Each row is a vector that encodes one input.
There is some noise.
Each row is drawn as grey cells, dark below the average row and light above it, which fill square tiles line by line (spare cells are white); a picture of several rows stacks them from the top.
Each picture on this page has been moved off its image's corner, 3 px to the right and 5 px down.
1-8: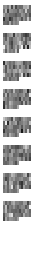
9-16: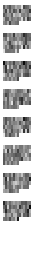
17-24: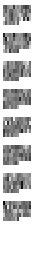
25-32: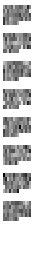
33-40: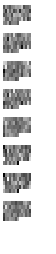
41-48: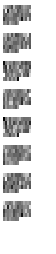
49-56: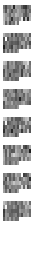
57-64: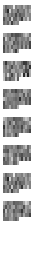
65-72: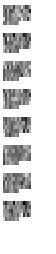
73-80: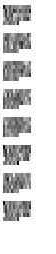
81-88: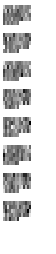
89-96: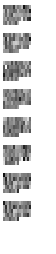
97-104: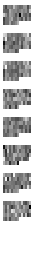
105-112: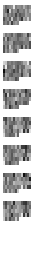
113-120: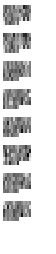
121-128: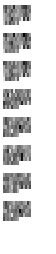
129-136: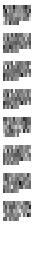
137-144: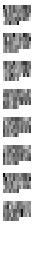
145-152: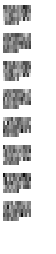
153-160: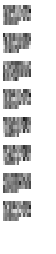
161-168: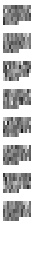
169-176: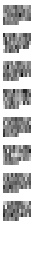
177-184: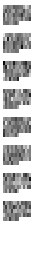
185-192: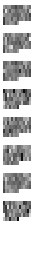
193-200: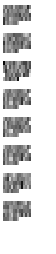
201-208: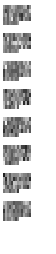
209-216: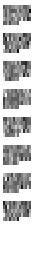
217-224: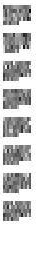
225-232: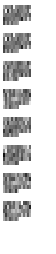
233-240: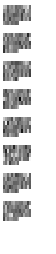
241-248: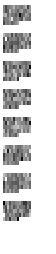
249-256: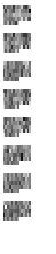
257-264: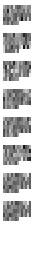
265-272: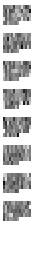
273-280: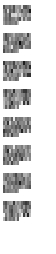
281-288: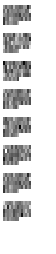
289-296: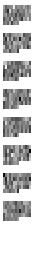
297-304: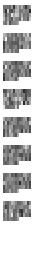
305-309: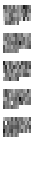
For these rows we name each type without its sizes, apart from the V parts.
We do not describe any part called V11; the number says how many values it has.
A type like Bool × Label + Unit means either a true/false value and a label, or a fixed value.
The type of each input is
Bool × Bool × Bool × Bool × Bool + (Circle + Unit) × V11.
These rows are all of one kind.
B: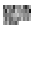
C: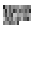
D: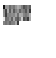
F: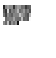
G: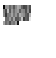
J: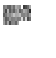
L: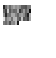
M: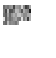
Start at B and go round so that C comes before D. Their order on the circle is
B, M, J, C, D, L, G, F.
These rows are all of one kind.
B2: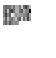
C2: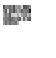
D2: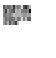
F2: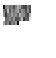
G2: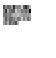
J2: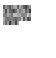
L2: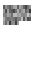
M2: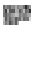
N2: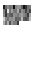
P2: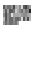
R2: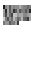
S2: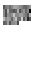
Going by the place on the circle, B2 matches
G2 and P2.
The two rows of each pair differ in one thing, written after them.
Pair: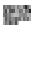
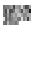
the value of V11
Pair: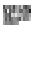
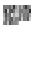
the value of V11
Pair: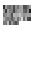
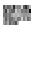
the place on the circle
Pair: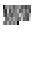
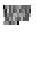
the value of V11
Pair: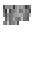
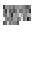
the place on the circle
